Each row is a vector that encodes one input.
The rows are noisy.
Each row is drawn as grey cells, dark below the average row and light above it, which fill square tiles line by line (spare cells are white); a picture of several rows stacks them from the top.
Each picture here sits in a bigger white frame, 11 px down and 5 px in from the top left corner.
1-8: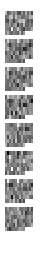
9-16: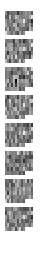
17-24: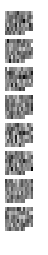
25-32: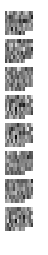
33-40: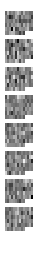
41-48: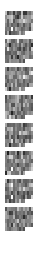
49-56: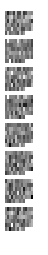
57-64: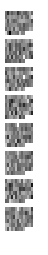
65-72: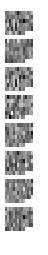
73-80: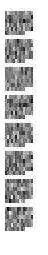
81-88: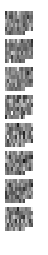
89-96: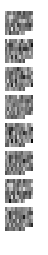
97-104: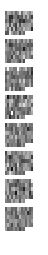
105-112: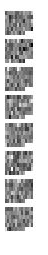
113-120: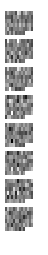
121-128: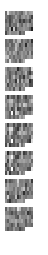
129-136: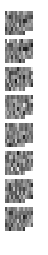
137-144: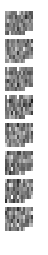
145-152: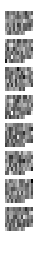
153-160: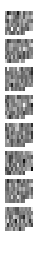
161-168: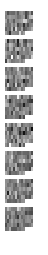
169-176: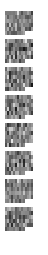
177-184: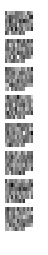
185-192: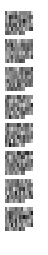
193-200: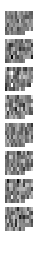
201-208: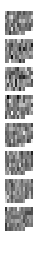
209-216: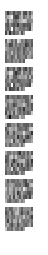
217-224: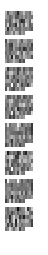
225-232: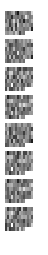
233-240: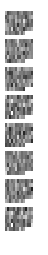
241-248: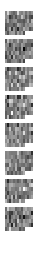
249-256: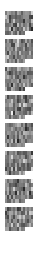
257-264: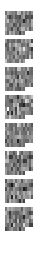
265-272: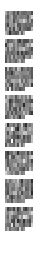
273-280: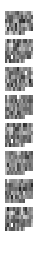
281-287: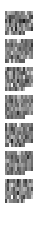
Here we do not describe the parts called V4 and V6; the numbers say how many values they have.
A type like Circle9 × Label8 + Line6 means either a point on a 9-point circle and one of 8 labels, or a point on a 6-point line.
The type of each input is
(Circle10 + V4) × Line8 × V6.
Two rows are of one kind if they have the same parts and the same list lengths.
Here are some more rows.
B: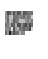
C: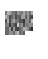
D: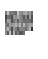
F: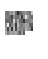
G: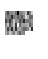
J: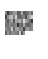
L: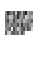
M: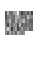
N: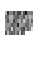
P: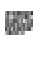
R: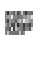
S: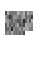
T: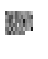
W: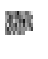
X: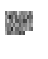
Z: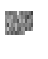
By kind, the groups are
B, C, P, R, S, T, W, X, Z
D, F, G, J, L, M, N

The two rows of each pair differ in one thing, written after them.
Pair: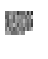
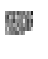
the place on the 10-point circle
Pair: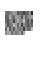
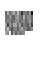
the place on the 8-point line
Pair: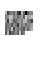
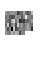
the place on the 8-point line
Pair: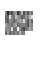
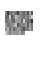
the place on the 8-point line
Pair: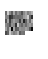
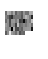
the value of V6
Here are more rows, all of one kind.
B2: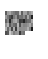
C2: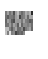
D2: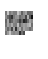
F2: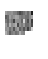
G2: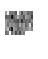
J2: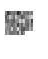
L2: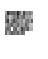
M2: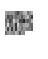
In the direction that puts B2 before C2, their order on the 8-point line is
M2, B2, D2, G2, C2, F2, J2, L2.
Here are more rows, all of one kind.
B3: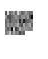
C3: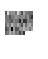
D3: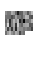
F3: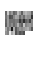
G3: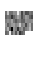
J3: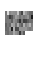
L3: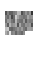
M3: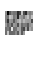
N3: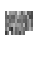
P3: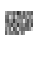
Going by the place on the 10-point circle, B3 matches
D3, G3 and M3.
